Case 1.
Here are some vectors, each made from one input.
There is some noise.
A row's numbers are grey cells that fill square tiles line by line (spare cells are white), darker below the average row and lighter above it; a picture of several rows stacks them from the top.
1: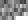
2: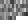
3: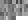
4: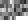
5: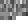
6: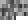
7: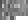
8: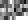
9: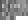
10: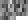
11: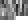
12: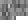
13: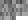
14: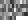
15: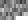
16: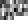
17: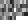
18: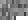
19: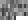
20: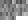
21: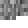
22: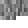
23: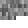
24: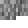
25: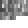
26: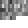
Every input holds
a point on a 5-point circle.
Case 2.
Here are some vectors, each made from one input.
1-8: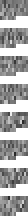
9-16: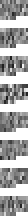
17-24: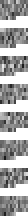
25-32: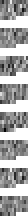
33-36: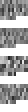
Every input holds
a node of an 8-node tree.
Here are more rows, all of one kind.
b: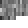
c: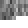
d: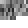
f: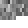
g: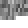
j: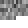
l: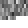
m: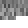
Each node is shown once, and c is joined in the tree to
b.
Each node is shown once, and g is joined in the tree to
d, l and m.
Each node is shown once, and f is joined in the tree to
j.
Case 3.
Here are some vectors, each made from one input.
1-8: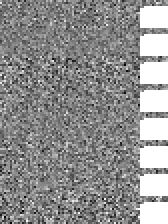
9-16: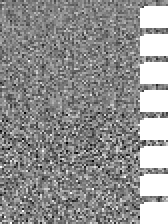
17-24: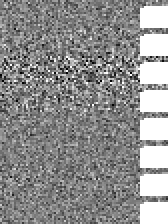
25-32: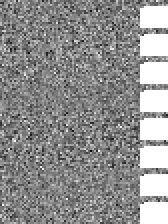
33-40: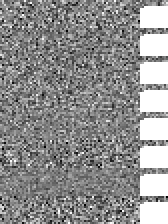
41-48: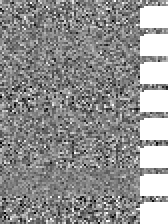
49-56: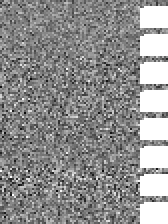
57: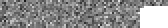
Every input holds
four true/false values.
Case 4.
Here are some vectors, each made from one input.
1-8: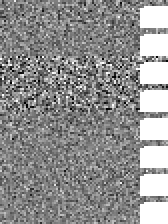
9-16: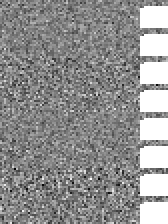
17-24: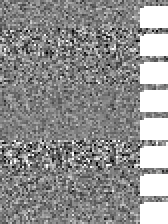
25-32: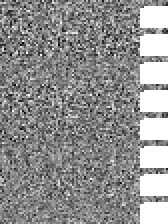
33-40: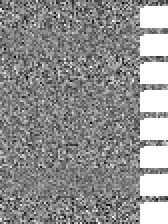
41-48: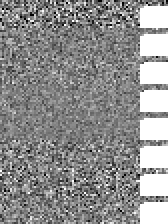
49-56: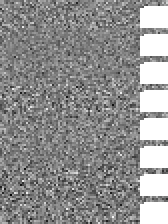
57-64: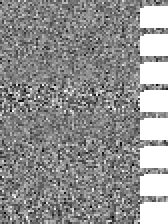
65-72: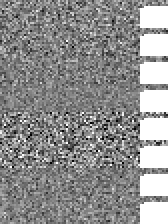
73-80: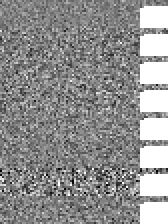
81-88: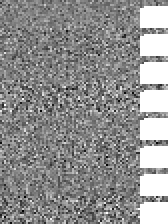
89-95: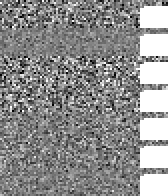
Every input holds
four true/false values.
